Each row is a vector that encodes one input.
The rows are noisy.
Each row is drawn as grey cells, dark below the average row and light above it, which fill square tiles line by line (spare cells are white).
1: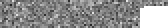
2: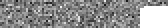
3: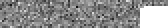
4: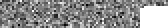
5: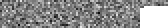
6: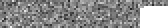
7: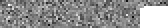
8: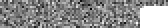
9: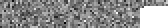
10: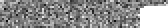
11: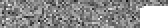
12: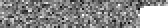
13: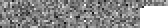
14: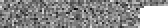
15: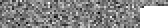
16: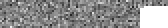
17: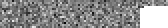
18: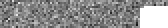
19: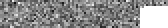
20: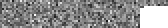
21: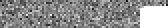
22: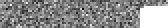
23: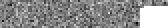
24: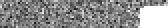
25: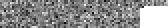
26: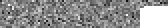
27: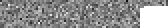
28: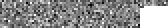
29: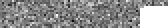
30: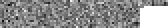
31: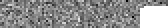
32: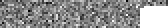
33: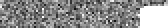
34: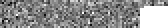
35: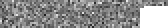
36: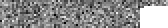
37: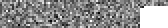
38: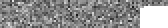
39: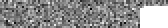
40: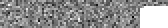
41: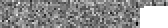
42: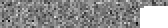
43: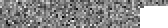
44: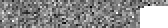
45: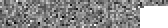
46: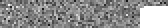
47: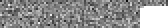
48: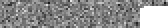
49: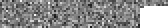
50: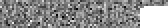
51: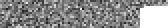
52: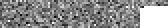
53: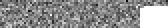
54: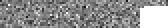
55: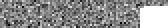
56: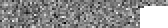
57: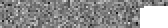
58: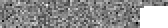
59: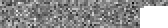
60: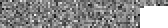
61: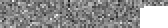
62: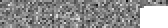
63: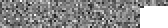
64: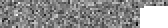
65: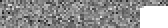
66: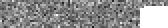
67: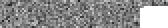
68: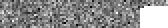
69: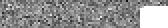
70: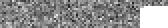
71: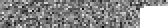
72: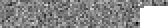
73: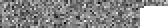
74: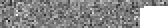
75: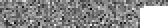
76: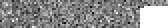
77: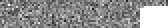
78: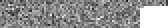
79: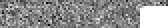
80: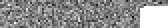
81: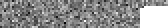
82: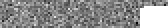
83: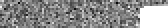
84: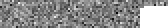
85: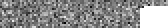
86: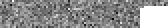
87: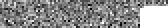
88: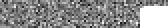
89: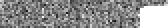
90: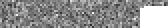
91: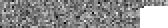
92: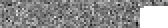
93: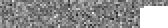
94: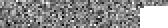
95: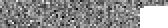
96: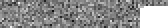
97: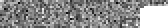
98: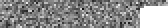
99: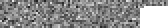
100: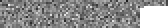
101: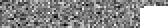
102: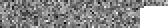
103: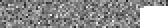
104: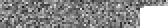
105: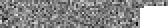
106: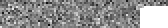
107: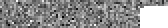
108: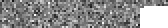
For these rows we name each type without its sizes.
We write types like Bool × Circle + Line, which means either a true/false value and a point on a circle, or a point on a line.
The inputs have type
Bool × Bool × Bool + Circle + Line.
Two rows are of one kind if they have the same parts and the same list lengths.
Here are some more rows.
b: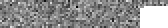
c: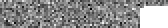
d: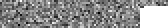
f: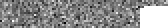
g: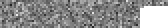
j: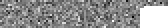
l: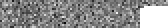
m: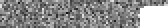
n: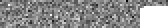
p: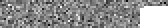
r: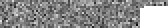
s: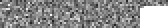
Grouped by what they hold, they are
b, g, r
c, d, f, l, m
j, n, p, s

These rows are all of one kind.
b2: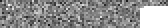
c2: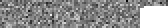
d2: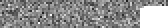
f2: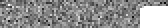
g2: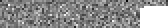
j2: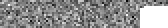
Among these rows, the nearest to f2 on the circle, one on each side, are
b2 and j2.
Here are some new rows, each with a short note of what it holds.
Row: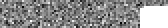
three true/false values
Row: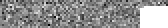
a point on a circle
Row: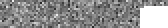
a point on a line
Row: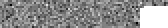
a point on a line
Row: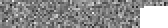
a point on a line
